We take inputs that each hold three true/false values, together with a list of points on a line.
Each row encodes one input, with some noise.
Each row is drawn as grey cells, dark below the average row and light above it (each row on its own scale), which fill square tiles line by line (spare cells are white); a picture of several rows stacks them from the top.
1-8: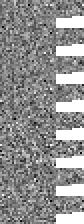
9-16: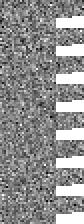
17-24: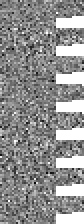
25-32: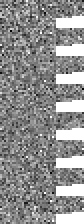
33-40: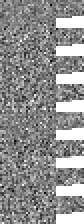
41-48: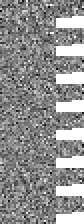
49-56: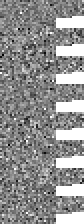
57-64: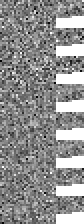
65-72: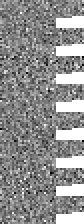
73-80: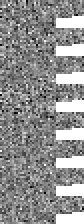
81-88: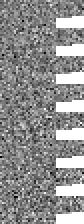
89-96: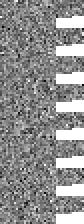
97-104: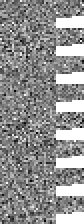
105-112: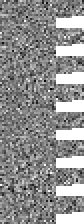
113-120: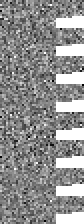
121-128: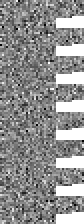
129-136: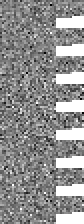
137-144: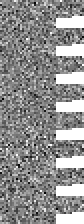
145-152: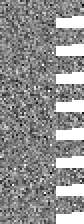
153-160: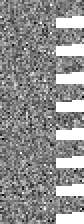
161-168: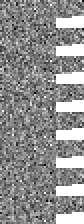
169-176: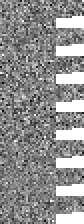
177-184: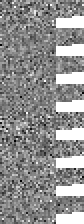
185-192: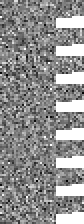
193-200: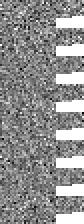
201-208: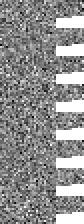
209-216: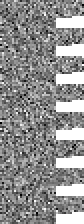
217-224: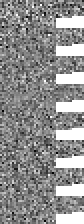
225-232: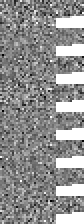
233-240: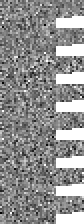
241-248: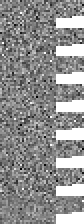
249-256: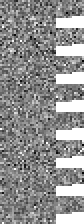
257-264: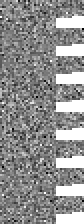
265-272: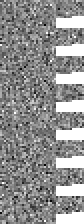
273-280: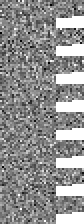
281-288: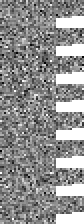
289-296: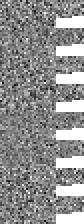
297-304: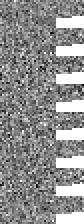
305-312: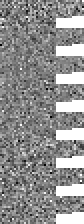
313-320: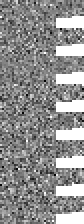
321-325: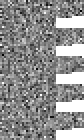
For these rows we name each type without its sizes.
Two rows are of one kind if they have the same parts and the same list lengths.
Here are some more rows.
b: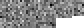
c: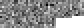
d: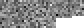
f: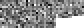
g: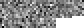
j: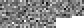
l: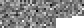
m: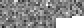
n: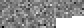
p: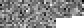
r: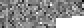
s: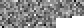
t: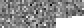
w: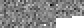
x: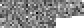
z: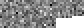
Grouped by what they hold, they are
b, c, d, g, j, m, n, s, z
f, t, x
l, p, r, w

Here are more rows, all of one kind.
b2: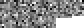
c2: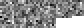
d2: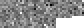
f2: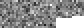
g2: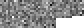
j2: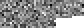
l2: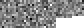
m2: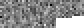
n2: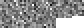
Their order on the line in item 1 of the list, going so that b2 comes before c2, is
j2, n2, d2, m2, f2, b2, g2, c2, l2.
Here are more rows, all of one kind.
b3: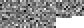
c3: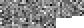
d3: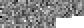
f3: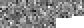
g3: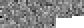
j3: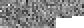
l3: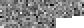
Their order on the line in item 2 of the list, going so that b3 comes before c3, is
f3, l3, d3, g3, j3, b3, c3.
